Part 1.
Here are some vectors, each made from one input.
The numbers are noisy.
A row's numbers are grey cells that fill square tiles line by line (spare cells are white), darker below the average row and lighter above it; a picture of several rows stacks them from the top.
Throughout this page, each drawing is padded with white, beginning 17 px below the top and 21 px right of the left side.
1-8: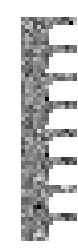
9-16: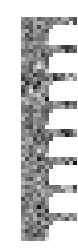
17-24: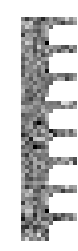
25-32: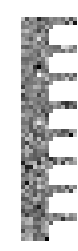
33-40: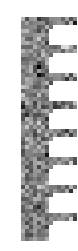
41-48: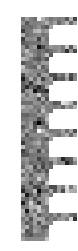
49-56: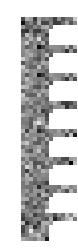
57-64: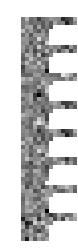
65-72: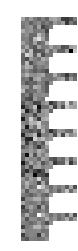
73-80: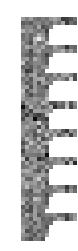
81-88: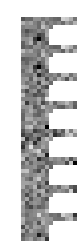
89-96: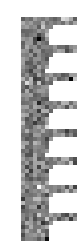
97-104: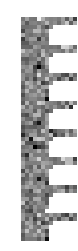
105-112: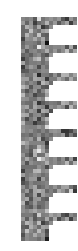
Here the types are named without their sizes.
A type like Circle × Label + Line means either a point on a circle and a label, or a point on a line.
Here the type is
Bool × Bool × Bool × Bool + Circle.
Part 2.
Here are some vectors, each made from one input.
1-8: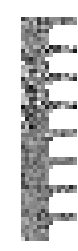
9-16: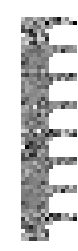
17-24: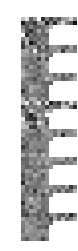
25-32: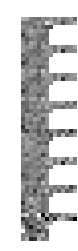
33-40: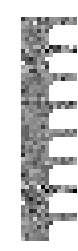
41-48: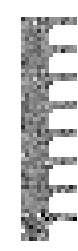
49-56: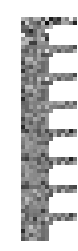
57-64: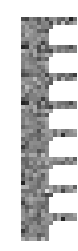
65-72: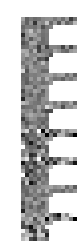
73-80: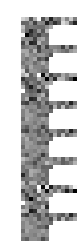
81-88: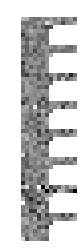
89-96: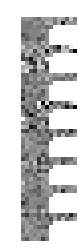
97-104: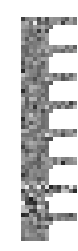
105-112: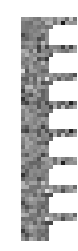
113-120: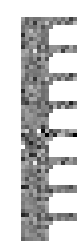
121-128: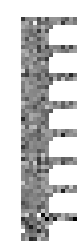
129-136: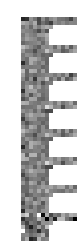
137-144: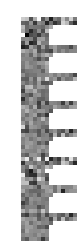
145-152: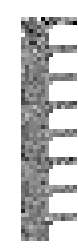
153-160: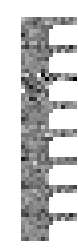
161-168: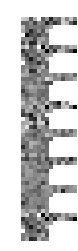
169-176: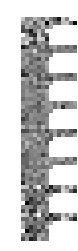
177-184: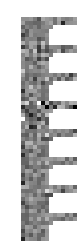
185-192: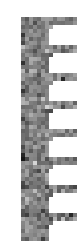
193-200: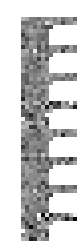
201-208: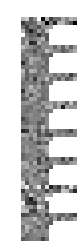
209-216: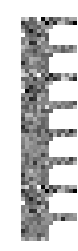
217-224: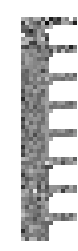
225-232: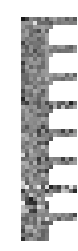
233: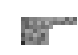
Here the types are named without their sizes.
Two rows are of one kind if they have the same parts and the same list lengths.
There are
2 kinds of row.
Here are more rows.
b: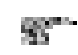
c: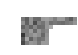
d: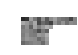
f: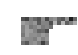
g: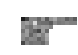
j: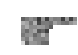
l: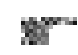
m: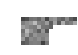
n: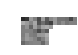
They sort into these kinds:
b, l
c, d, f, g, j, m, n

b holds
a point on a line.
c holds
four true/false values.
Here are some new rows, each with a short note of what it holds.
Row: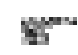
a point on a line
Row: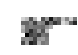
a point on a line
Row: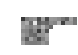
four true/false values
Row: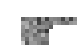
four true/false values
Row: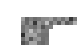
four true/false values
